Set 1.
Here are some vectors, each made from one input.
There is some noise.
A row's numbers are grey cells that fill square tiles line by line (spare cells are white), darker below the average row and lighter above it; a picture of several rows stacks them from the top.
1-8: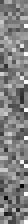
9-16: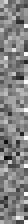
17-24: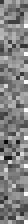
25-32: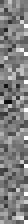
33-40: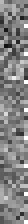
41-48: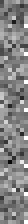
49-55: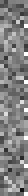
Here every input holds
either a fixed value, or four true/false values.
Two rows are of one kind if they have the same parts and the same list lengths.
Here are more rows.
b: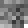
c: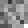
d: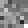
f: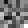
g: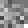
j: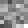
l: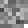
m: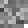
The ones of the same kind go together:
b, c, d, g, j, l, m
f

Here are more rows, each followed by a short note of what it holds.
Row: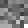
four true/false values
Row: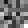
a fixed value
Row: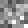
four true/false values
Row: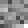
four true/false values
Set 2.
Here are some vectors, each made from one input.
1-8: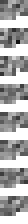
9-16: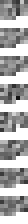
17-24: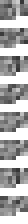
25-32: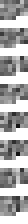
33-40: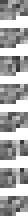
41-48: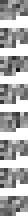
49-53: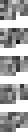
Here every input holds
three true/false values.
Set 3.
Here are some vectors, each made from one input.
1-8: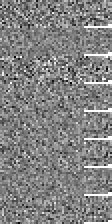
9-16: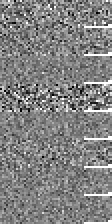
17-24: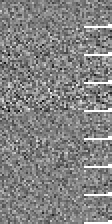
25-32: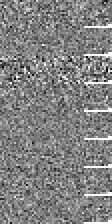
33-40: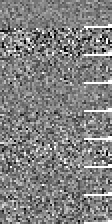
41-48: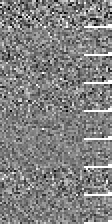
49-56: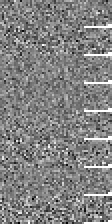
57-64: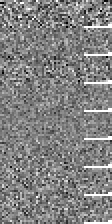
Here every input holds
a point on an 8-point line.
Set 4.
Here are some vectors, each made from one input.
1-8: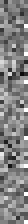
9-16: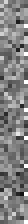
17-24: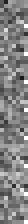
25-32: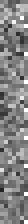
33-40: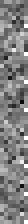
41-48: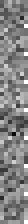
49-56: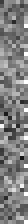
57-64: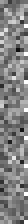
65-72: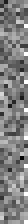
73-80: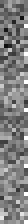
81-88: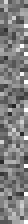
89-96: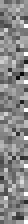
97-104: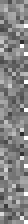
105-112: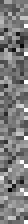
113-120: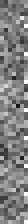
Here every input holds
either a fixed value, or four true/false values.
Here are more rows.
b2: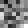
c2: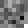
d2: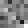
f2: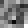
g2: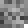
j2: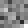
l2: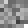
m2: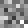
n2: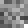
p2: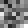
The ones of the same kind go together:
b2, p2
c2, d2, f2, g2, j2, l2, m2, n2

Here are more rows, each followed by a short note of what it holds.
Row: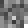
four true/false values
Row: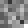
four true/false values
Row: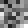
a fixed value
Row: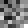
a fixed value
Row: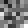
a fixed value
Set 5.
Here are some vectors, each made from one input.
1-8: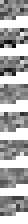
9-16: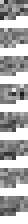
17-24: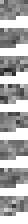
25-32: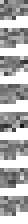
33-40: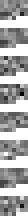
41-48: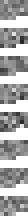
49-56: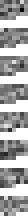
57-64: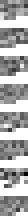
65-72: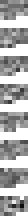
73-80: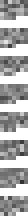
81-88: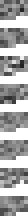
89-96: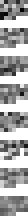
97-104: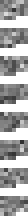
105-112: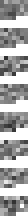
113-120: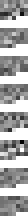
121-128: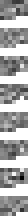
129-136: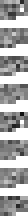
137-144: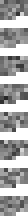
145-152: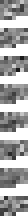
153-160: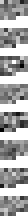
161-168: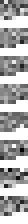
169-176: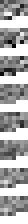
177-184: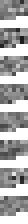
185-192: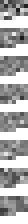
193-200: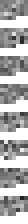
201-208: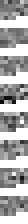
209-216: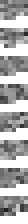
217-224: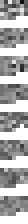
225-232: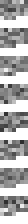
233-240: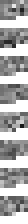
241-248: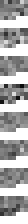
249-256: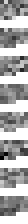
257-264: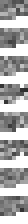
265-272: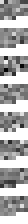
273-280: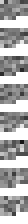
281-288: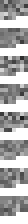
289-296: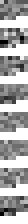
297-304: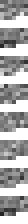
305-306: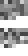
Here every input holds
one of 7 labels.
